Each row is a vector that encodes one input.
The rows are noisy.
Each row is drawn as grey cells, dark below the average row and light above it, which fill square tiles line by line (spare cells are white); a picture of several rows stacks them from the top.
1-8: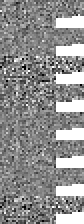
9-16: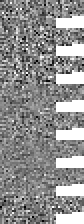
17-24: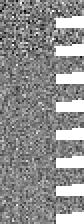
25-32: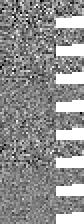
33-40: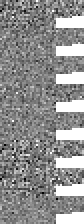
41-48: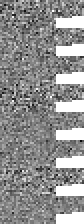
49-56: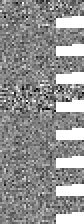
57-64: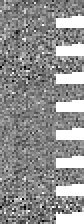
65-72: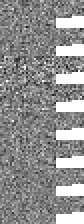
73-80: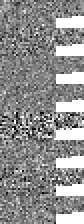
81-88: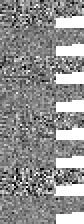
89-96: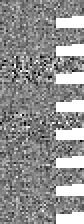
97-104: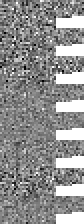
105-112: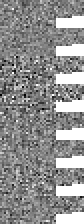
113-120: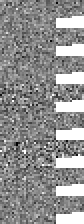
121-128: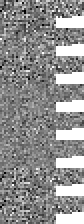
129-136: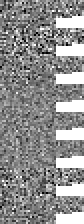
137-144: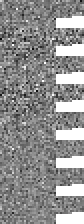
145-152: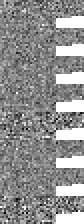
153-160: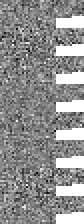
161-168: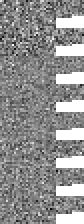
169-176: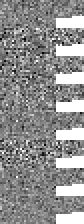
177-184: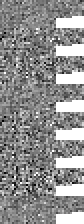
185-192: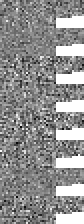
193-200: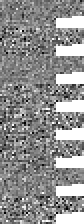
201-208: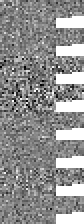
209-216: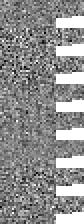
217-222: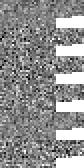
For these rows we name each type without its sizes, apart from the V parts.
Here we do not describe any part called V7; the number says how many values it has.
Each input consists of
either a fixed value, or a label and a value of V7, or a point on each of two lines.
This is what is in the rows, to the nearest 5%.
A few of them hold a fixed value. About 25% of them hold a label and a value of V7. The rest hold a point on each of two lines.
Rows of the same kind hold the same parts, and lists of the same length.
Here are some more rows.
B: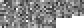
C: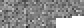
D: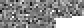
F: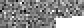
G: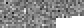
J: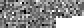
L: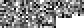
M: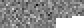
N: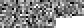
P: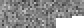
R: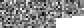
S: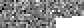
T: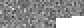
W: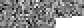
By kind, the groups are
B, C, G, L, M, P, T
D, F, J, N, S, W
R

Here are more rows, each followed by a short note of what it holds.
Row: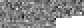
a point on each of two lines
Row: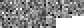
a fixed value
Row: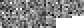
a fixed value
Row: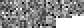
a fixed value
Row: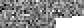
a label and a value of V7
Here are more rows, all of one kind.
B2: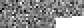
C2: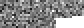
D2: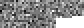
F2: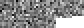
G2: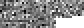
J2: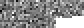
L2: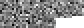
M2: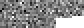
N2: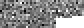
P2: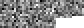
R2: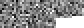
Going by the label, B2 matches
L2, M2, N2 and R2.
